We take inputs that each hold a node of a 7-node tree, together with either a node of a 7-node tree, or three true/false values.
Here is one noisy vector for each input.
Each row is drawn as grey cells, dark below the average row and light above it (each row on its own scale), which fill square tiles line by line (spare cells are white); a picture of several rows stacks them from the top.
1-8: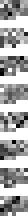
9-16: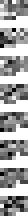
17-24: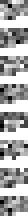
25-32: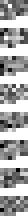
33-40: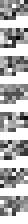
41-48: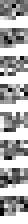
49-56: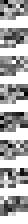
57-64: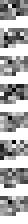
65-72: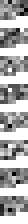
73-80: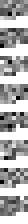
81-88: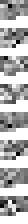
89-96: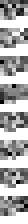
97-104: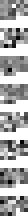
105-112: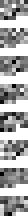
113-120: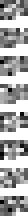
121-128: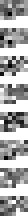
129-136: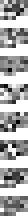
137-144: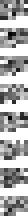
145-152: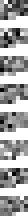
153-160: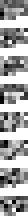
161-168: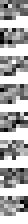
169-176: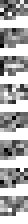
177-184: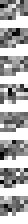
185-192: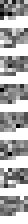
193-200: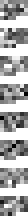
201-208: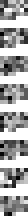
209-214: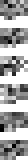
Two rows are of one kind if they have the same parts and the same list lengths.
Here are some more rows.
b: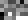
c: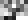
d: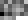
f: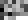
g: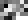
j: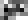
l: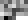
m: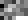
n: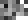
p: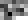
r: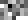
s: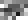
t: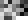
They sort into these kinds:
b, d, f, j, m, p, s, t
c, g, l, n, r

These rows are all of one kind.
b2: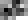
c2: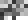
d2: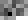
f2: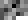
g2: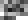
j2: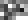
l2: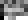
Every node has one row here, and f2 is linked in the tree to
l2.
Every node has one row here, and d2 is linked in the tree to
b2 and j2.
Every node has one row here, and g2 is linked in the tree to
c2.
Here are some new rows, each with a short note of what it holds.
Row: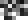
a node of a 7-node tree and three true/false values
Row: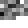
a node of each of two 7-node trees
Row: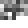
a node of each of two 7-node trees
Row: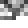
a node of each of two 7-node trees
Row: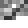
a node of each of two 7-node trees
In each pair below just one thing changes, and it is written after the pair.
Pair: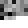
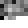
one of the three true/false values
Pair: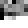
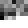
one of the three true/false values
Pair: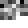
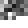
one of the three true/false values
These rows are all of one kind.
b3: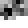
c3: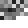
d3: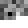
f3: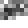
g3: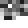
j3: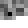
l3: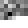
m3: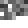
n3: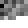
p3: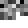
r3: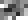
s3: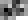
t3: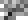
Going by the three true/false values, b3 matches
f3, l3 and t3.
